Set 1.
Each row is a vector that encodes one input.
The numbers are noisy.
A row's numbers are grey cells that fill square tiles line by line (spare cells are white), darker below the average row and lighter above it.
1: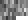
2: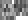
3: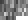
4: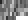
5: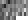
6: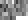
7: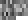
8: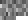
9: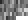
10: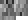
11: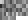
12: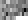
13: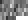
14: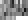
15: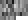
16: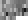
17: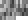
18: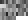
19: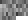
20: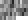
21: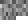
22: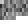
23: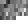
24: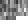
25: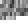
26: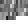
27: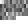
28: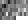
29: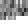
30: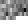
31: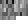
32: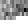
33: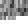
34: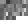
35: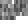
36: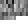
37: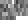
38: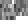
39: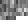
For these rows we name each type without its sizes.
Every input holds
three true/false values.
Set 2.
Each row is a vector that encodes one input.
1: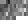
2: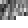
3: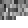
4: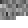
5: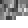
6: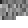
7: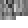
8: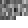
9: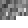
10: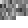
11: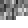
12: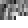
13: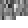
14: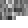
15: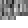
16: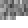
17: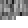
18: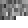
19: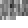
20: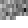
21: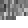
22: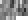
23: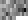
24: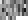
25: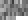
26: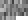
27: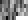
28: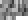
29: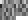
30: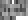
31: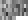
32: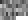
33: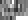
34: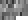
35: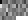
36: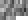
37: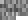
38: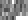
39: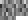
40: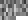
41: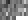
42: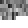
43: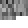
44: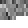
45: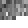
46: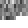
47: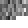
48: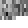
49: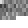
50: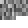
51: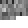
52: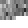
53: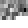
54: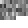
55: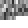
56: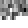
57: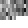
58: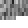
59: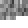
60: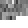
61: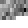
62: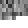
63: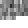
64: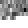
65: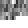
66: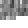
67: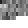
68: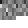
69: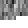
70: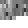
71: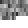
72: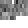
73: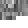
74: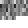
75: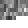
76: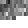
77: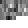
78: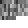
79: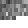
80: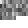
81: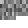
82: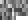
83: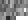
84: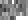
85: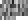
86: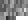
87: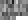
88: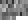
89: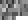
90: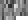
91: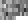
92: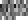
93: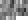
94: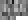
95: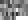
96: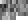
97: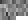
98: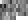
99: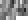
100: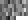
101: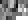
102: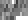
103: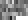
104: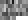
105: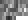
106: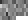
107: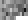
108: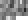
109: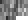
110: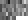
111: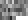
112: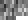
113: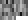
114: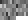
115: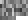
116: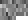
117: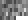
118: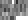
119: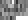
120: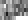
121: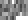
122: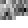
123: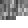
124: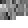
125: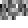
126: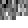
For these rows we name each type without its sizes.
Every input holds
three true/false values.
